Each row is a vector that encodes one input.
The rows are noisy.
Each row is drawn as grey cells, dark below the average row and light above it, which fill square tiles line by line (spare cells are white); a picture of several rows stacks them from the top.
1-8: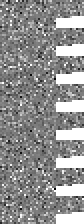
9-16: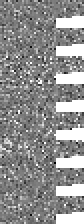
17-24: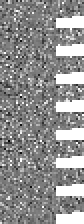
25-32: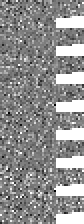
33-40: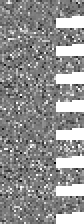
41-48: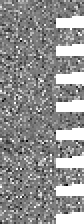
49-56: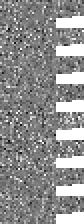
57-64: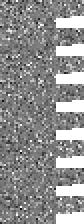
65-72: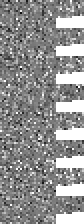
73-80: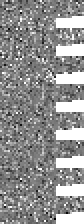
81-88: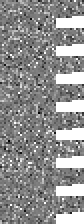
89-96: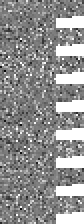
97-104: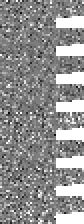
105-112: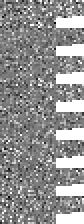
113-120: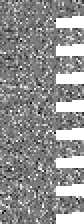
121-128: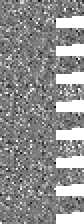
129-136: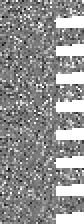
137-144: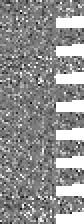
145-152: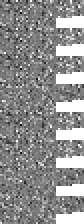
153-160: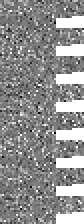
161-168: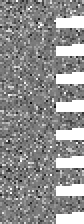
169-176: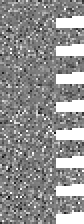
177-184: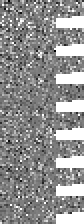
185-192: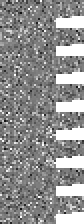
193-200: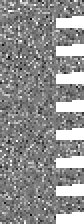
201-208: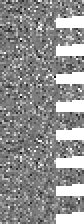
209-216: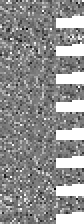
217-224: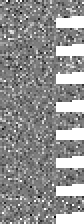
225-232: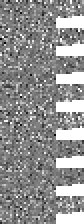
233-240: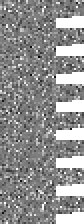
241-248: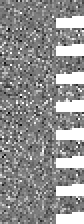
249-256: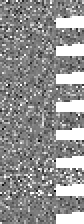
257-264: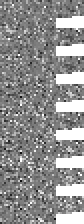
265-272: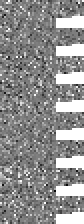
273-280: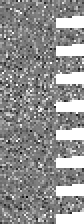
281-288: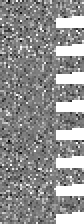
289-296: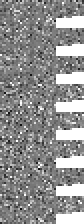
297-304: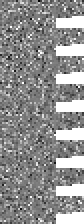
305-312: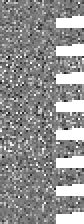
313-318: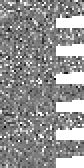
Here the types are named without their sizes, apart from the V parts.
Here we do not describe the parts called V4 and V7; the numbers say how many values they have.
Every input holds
either three true/false values, a value of V4 and a value of V7, or a list of points on a line.
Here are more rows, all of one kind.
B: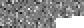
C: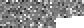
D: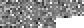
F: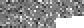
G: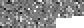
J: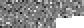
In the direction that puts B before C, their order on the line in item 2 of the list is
D, B, G, J, C, F.
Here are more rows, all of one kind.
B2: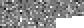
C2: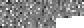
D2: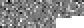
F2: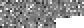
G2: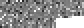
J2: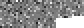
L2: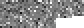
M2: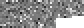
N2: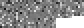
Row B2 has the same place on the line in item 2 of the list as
G2, L2 and M2.
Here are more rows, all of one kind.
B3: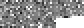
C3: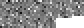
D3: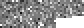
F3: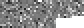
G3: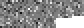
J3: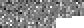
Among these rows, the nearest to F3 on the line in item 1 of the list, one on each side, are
B3 and C3.
